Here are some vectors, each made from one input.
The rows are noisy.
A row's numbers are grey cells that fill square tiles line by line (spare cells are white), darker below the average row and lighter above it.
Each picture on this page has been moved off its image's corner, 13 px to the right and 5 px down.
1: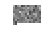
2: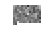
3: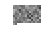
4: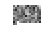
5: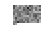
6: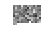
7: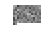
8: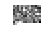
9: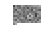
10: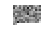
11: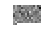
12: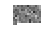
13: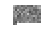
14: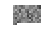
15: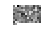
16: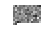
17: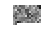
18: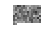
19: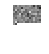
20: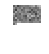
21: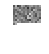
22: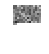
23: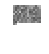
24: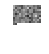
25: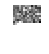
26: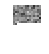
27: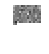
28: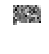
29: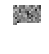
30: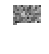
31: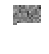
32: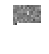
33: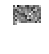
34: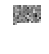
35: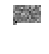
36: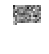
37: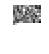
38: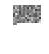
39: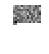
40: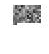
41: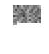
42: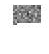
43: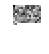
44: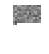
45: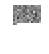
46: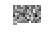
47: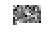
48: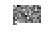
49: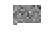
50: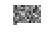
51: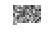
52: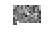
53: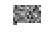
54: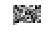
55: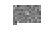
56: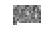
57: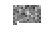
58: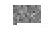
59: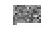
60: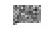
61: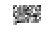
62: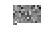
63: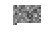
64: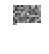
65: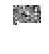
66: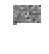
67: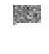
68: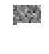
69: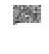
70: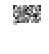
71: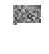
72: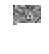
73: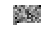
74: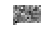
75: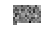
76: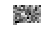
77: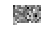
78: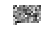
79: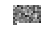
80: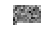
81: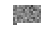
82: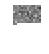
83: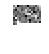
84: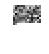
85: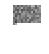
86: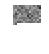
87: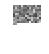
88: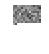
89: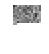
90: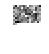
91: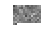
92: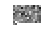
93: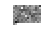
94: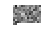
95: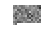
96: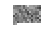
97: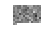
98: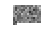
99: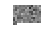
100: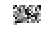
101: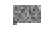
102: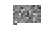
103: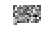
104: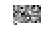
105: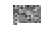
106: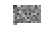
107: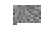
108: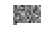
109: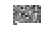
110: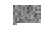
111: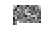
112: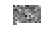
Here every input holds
a list of up to three points on a 6-point line.
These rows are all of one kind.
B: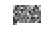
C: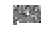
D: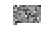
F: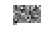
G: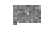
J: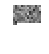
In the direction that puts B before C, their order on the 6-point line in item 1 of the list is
B, F, C, G, D, J.
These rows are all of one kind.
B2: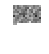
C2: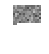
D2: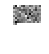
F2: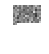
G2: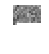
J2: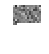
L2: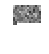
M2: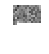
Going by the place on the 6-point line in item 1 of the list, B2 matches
G2 and M2.
